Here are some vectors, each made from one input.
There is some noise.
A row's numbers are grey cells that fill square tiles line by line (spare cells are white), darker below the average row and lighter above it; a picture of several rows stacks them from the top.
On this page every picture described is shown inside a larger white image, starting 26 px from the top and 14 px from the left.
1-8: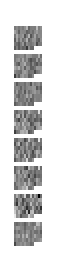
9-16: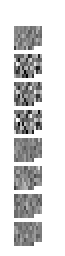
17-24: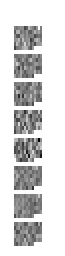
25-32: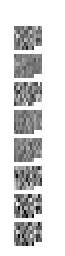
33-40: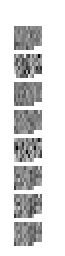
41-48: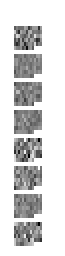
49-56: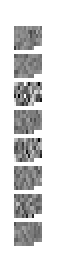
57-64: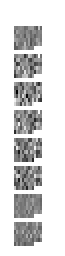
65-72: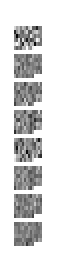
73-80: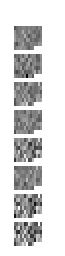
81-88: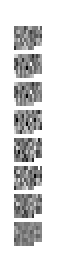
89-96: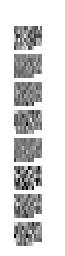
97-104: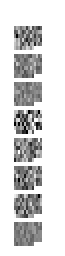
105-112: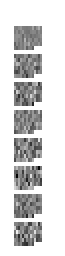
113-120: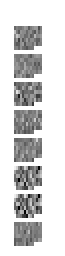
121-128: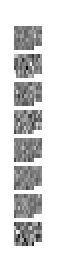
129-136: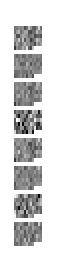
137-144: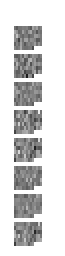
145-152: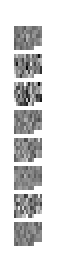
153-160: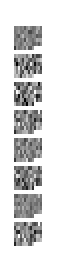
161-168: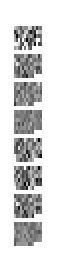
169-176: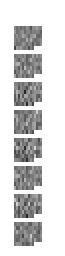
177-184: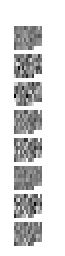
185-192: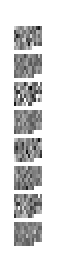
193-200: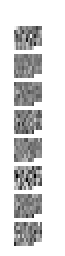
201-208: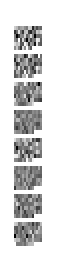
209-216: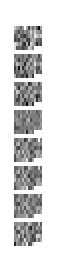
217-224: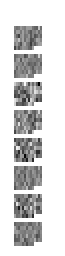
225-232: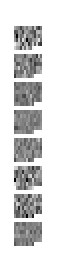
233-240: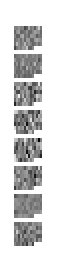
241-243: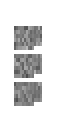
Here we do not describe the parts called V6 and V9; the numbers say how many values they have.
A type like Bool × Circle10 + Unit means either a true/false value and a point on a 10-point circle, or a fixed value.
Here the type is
((Bool × Bool × Bool + Unit) × Line4 × V6 + V9) × Line5.
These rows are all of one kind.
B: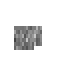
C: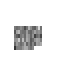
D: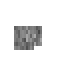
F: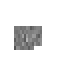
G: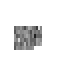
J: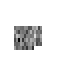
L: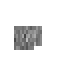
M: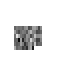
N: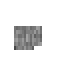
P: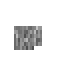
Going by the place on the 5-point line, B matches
D, F, G and L.
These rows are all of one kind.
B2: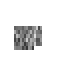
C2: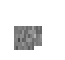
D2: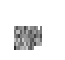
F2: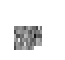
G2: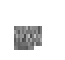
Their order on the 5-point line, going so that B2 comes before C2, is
G2, F2, B2, D2, C2.
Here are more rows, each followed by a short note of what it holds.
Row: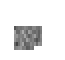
a point on a 4-point line, a point on a 5-point line and a value of V6
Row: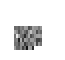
a point on a 4-point line, a point on a 5-point line, three true/false values and a value of V6
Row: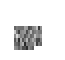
a point on a 4-point line, a point on a 5-point line and a value of V6
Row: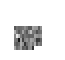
a point on a 4-point line, a point on a 5-point line and a value of V6
